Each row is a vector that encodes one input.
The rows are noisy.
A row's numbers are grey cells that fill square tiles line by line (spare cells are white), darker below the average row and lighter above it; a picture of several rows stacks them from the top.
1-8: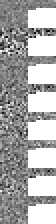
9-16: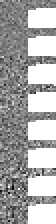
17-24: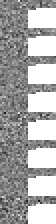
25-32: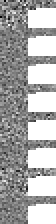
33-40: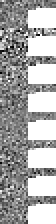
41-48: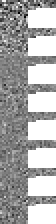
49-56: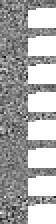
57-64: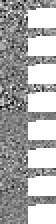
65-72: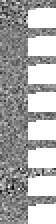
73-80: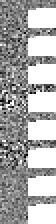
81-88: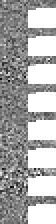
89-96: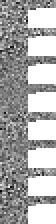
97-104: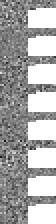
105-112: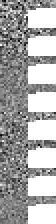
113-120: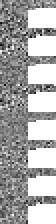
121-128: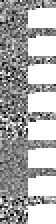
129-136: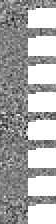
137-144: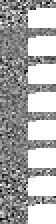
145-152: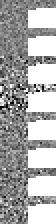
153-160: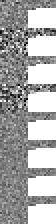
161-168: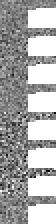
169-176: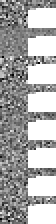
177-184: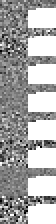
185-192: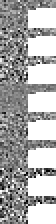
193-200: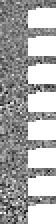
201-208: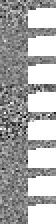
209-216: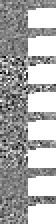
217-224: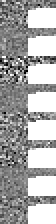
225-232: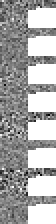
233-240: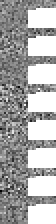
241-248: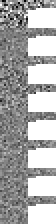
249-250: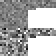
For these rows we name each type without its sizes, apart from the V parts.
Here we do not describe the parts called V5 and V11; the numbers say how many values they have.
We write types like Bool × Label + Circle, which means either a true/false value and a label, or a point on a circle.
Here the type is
Bool × (Label + V5 × V11).
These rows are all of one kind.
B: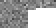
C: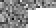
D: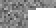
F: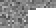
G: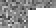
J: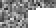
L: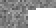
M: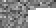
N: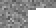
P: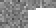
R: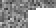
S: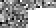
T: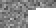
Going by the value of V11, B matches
M, N and T.
